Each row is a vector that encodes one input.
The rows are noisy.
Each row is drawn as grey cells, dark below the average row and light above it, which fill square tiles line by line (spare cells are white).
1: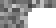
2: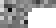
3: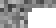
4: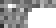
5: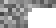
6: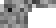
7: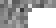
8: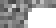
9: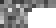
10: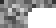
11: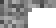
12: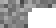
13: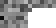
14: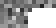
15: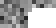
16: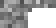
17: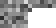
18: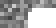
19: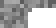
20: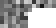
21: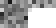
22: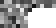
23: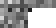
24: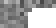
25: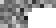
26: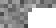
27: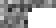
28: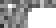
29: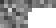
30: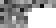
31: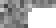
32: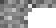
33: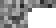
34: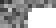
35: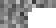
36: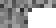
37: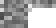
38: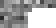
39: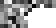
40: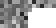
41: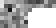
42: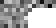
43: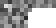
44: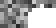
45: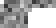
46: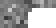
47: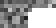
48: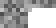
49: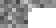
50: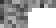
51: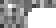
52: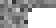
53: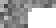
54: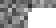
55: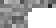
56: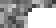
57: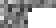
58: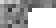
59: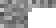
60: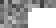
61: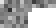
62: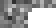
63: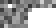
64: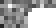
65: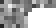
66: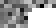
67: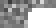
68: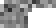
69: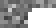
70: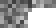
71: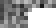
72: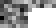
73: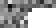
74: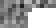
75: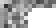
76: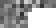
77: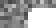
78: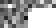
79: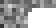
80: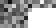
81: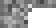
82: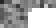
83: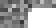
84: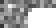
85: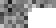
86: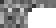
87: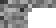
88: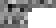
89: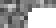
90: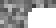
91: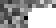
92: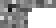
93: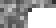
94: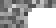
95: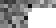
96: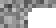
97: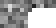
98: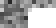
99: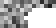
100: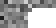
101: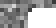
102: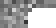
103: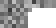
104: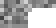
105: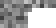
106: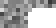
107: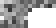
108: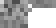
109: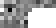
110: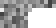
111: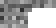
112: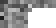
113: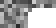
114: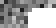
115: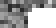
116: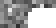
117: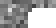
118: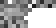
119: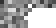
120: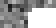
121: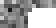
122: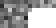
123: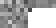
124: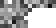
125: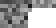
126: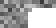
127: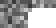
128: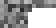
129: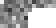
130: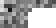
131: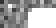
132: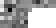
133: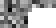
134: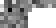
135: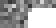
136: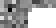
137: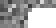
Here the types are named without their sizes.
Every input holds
either a point on a circle and a point on a line, or a label.
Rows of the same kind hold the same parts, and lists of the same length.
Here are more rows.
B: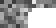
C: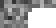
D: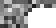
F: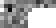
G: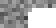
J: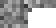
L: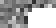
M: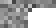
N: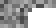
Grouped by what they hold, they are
B, C, D
F, G, J, L, M, N

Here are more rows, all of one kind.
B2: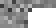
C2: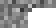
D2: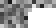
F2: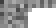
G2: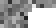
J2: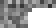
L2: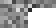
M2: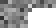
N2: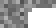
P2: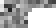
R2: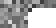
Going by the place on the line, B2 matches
C2, L2 and R2.
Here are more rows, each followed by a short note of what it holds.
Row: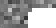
a label
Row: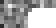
a label
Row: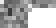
a point on a circle and a point on a line
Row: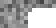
a point on a circle and a point on a line
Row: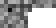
a point on a circle and a point on a line
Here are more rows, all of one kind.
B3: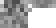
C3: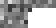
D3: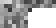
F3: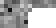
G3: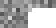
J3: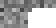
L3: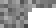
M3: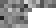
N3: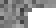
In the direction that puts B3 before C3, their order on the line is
L3, G3, M3, N3, B3, F3, J3, D3, C3.
